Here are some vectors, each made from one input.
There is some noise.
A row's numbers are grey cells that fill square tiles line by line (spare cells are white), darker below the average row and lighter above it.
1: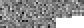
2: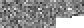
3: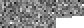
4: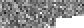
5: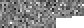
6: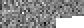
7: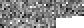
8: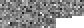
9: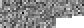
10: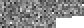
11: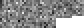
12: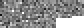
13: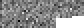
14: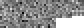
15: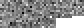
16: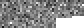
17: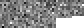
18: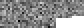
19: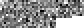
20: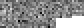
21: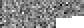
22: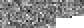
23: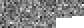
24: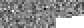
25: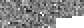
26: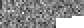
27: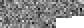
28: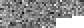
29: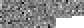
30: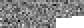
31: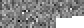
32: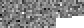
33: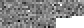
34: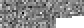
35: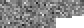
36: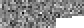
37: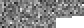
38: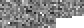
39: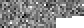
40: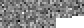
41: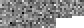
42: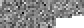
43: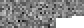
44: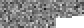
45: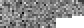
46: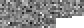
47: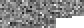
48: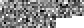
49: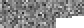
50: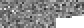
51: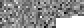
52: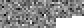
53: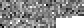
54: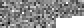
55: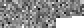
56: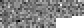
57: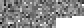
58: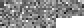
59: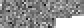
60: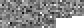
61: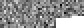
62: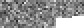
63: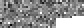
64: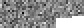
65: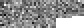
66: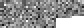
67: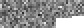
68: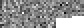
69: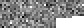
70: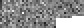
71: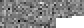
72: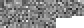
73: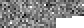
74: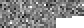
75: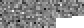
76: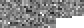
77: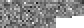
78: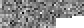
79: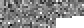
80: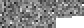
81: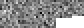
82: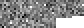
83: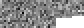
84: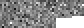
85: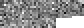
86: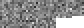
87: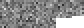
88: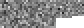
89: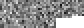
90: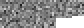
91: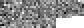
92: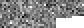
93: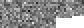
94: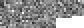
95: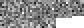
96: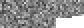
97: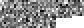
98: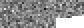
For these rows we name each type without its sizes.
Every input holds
a list of points on a line.
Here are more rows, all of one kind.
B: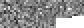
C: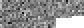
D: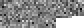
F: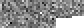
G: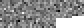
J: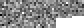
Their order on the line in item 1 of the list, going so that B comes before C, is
F, B, C, G, D, J.
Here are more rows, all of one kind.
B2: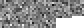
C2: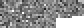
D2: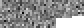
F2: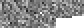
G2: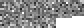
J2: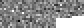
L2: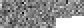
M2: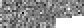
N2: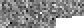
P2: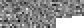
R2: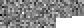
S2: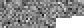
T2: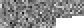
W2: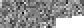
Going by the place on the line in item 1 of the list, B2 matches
C2, R2 and S2.
